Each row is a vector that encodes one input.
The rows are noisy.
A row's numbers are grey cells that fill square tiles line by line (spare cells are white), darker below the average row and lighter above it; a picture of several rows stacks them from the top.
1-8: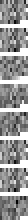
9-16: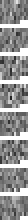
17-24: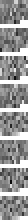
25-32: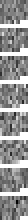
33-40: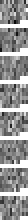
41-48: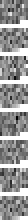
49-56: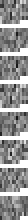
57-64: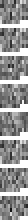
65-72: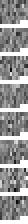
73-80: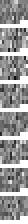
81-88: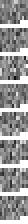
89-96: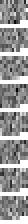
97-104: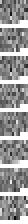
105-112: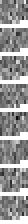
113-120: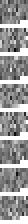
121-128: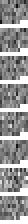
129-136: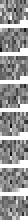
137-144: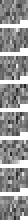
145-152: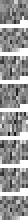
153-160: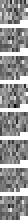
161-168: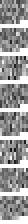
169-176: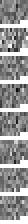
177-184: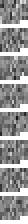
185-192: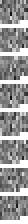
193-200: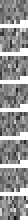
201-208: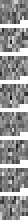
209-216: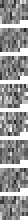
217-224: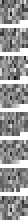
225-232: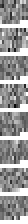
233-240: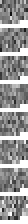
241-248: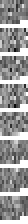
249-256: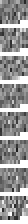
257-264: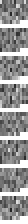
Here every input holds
either one of 6 labels and a true/false value, or a point on a 7-point line and a node of a 9-node tree.
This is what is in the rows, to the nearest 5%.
About 45% of them hold one of 6 labels and a true/false value. The rest hold a point on a 7-point line and a node of a 9-node tree.
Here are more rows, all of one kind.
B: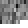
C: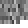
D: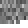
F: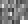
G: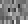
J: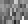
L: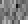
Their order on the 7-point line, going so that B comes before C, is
F, B, D, L, G, C, J.
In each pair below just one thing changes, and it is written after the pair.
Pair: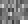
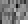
the node of the tree
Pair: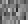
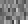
the node of the tree
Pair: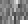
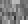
the place on the 7-point line
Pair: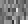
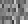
the place on the 7-point line
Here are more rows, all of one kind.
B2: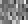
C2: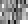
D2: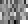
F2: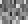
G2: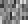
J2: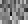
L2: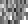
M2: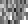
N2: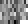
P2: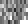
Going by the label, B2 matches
L2, M2 and P2.
